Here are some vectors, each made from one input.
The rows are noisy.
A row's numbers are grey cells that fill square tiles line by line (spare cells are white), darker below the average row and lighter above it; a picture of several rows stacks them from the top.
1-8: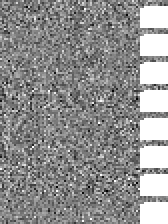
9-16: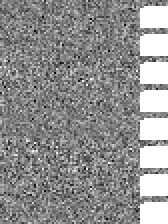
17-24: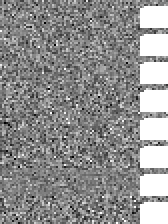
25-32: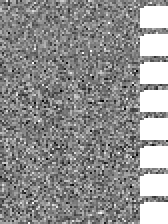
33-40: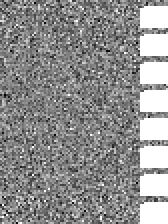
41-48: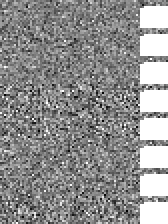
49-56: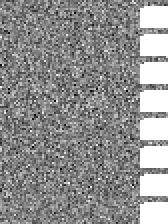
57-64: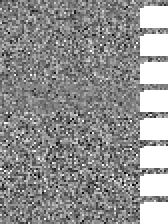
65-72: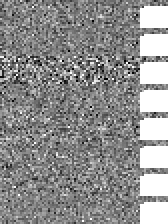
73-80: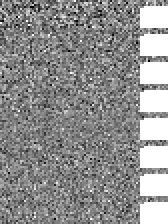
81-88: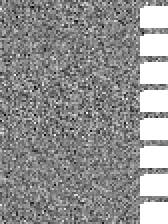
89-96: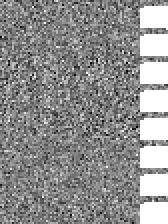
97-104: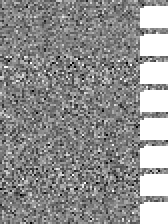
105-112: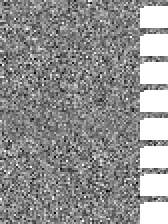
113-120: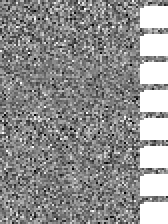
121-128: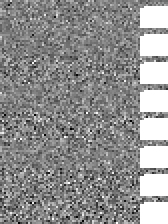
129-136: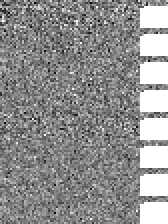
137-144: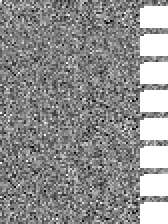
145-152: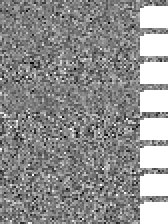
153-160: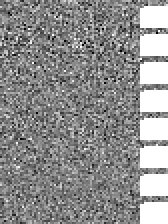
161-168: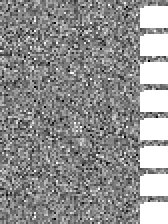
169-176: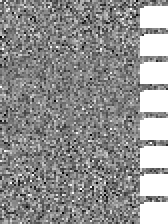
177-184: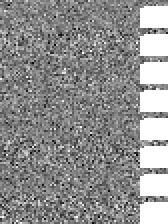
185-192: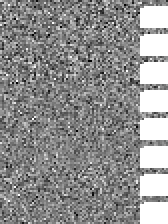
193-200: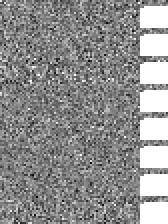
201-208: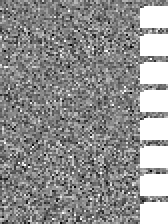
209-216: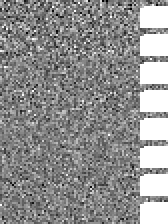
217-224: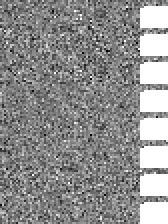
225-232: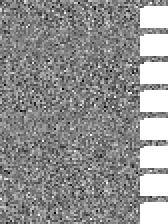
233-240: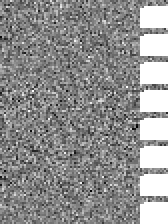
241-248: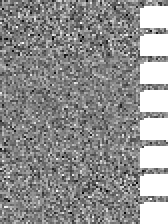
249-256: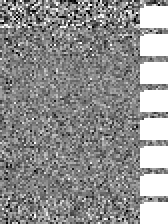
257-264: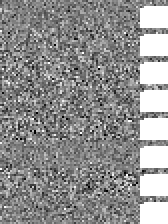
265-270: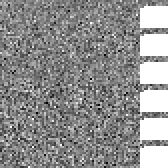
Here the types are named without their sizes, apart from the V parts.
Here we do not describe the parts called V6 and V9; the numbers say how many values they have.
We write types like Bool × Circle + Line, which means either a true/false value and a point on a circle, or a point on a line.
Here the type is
Circle × V6 + (Line + V9) × Tree.
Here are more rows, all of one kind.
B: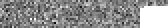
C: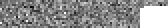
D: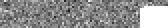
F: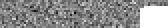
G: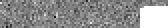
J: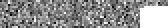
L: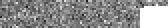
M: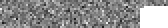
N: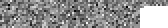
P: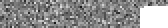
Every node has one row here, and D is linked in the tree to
G.
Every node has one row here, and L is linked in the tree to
P.
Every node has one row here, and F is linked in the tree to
C, G and J.
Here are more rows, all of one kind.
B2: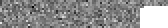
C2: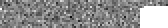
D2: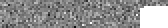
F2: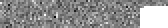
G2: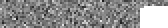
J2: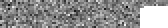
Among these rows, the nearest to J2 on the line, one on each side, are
C2 and F2.
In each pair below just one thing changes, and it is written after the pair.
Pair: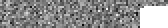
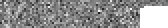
the place on the circle
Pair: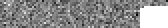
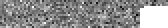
the place on the circle
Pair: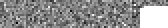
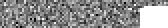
the value of V6
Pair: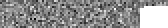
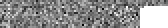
the value of V6
